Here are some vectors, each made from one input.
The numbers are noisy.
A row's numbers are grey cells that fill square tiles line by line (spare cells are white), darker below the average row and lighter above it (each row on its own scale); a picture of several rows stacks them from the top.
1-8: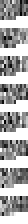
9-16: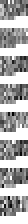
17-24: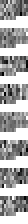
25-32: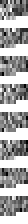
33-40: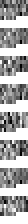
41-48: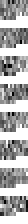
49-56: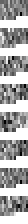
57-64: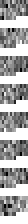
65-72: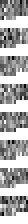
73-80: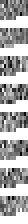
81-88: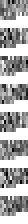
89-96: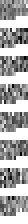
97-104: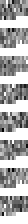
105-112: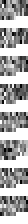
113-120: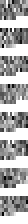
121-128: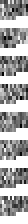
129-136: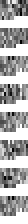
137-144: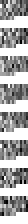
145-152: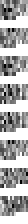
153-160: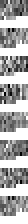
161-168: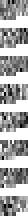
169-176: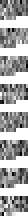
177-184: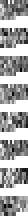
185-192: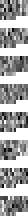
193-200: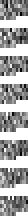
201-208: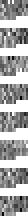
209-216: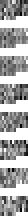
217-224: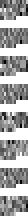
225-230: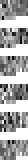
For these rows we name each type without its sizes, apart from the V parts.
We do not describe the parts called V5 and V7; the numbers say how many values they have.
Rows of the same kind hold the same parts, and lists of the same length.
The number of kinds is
2.
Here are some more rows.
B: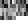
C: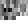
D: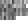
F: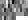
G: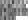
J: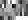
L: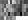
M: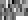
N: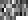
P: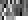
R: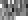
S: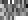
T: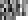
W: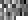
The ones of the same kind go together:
B, J, L, N, P, R, S, W
C, D, F, G, M, T

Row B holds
a point on a line, a true/false value and a value of V7.
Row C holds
a value of V5.
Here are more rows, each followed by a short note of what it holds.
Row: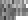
a value of V5
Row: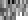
a value of V5
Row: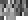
a point on a line, a true/false value and a value of V7
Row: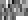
a value of V5
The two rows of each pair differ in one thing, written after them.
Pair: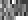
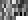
the true/false value
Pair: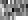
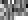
the place on the line
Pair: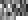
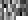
the place on the line
